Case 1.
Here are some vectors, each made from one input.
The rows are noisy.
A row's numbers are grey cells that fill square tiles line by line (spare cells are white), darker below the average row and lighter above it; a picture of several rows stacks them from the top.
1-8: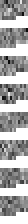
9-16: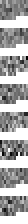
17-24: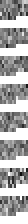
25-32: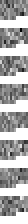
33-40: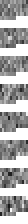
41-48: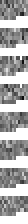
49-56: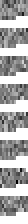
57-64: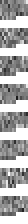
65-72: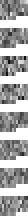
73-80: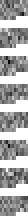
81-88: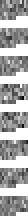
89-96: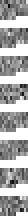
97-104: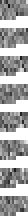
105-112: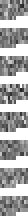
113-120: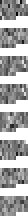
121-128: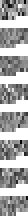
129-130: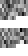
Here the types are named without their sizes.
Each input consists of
either a point on a circle, or a label.
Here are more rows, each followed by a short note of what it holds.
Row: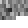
a point on a circle
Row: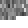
a label
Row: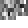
a point on a circle
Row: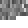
a label
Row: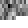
a label
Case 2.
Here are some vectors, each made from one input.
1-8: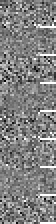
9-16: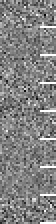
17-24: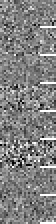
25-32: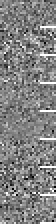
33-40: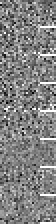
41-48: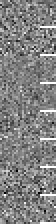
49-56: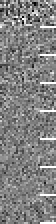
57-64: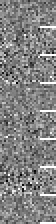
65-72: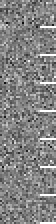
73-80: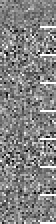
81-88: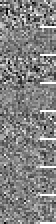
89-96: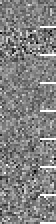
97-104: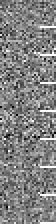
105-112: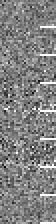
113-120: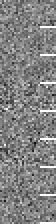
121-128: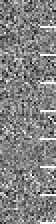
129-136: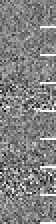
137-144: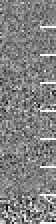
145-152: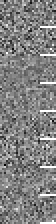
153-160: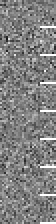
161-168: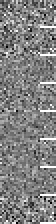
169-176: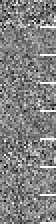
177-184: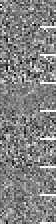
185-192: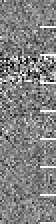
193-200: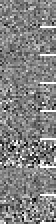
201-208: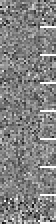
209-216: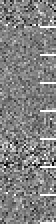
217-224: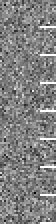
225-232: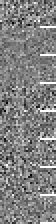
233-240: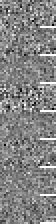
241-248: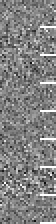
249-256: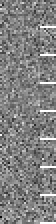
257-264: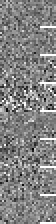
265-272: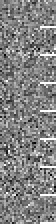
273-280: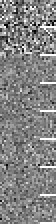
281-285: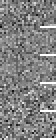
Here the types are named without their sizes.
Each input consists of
either a label, or three true/false values.
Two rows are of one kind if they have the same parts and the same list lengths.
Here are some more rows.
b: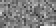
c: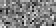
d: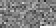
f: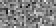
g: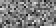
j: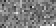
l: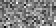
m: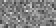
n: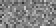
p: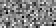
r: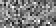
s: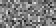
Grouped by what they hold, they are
b, d, g, j, l, m, n, r, s
c, f, p

